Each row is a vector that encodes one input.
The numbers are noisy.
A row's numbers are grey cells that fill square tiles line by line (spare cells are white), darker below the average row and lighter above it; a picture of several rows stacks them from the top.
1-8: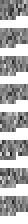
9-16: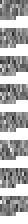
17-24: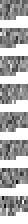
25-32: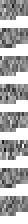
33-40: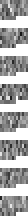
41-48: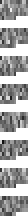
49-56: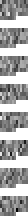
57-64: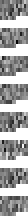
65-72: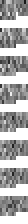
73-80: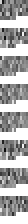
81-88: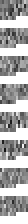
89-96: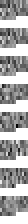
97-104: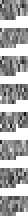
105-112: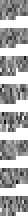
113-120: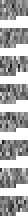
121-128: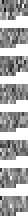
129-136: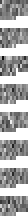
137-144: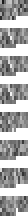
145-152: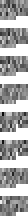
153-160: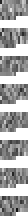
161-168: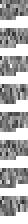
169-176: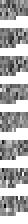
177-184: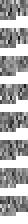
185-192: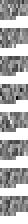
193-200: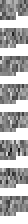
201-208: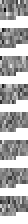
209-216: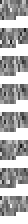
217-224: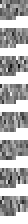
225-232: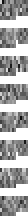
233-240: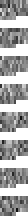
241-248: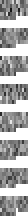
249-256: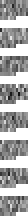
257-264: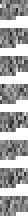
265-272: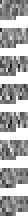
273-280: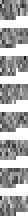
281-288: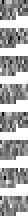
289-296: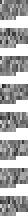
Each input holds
either a point on an 8-point circle and a true/false value, or a point on a 9-point circle, or a point on a 6-point line, or a node of a 12-node tree.
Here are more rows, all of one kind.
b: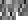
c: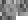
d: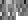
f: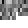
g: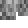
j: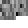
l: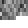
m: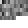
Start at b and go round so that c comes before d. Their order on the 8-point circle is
b, f, m, j, l, c, g, d.
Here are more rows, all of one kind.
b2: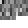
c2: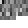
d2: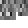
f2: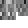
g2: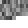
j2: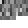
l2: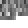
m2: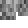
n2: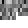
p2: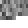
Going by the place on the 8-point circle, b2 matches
c2, j2 and n2.
